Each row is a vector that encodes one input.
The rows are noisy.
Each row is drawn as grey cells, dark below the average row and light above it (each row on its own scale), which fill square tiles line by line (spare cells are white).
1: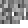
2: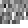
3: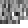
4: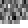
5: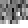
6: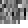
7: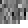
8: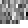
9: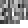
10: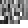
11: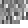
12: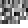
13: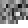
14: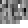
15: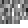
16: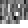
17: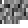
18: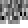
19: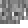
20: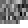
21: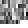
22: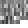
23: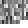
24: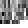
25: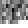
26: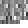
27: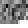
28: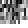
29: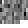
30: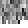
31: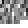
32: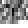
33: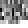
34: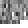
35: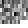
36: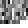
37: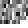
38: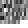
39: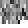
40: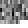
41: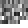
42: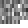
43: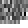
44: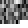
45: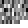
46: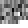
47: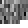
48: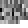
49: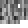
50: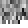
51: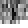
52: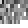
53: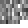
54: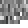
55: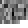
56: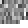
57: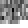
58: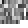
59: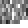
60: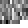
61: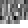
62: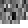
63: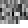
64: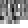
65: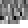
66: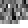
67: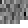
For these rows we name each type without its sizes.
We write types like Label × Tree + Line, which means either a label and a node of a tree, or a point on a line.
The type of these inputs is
List(Line).
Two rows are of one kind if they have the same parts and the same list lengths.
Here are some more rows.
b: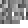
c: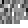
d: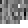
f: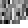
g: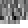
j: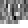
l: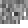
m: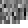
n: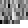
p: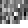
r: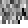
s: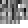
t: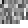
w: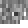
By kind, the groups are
b, c, f, l, n, t, w
d, g, j, m, p, s
r

